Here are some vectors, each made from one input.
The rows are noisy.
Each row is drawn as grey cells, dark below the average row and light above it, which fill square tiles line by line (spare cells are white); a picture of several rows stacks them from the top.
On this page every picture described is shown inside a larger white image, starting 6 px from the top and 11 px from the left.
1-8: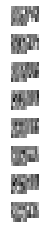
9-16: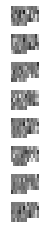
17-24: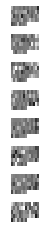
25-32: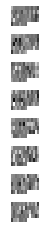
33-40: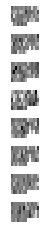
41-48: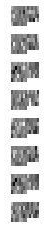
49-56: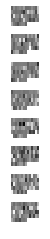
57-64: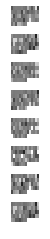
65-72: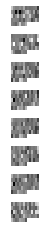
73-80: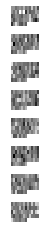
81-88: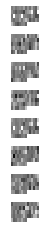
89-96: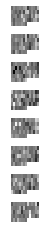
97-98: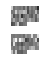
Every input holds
a true/false value, together with either one of 6 labels, or a point on a 7-point line.
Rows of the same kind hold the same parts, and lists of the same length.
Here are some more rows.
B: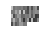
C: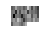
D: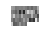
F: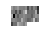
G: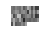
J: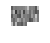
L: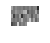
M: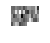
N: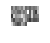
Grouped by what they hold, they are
B, D, G, N
C, F, J, L, M

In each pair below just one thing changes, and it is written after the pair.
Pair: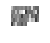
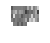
the true/false value
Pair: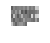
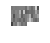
the true/false value
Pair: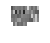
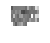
the place on the 7-point line
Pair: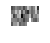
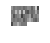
the place on the 7-point line
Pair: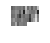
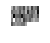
the true/false value
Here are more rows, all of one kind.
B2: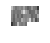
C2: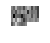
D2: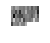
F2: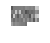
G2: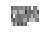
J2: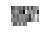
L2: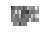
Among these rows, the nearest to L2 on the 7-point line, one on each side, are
F2 and G2.
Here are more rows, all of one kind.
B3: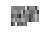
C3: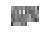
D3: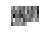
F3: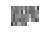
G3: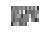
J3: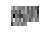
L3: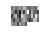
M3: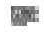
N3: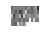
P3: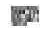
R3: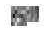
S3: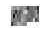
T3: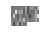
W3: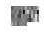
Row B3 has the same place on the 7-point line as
D3, J3, L3 and W3.
